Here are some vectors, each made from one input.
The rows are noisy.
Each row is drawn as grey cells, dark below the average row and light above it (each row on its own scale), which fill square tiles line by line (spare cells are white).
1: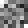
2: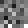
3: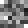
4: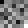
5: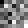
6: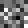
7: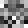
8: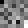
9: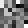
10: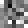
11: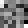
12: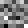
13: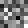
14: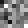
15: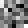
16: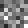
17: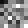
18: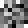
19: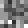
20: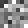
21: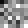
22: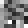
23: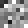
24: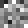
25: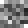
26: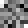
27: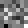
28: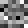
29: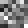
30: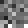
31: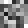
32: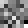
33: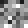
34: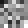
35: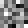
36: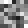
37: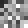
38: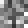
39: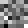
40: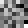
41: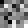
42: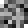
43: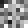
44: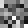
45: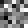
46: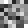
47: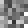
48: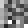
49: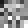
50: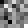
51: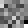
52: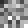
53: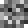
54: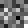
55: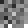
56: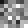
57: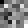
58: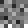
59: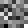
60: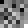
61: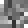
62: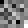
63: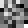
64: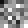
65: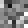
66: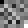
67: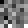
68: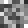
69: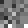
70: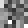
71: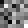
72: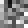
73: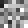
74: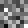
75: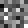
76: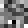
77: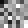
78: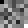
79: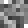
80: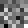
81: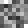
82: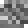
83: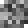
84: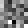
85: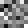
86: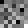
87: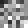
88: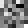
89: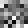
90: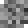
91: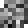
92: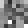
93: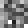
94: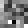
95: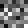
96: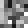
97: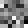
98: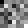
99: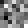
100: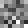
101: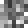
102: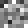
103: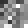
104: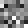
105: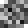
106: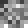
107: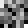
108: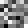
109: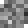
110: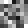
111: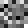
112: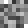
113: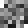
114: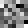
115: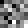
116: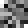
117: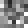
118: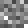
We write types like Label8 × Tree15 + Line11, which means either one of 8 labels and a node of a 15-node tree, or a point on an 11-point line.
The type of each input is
Bool × Line5 + Tree9.
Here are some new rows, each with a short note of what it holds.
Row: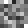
a node of a 9-node tree
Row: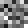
a node of a 9-node tree
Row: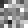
a point on a 5-point line and a true/false value
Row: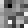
a node of a 9-node tree
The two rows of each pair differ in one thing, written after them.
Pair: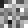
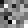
the true/false value
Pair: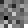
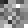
the true/false value
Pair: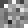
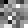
the place on the 5-point line
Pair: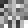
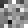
the place on the 5-point line
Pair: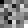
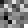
the place on the 5-point line
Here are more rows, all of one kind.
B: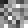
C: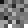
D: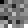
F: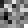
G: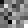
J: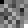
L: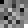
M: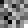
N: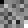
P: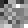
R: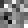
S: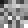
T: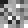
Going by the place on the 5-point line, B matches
J, L and T.
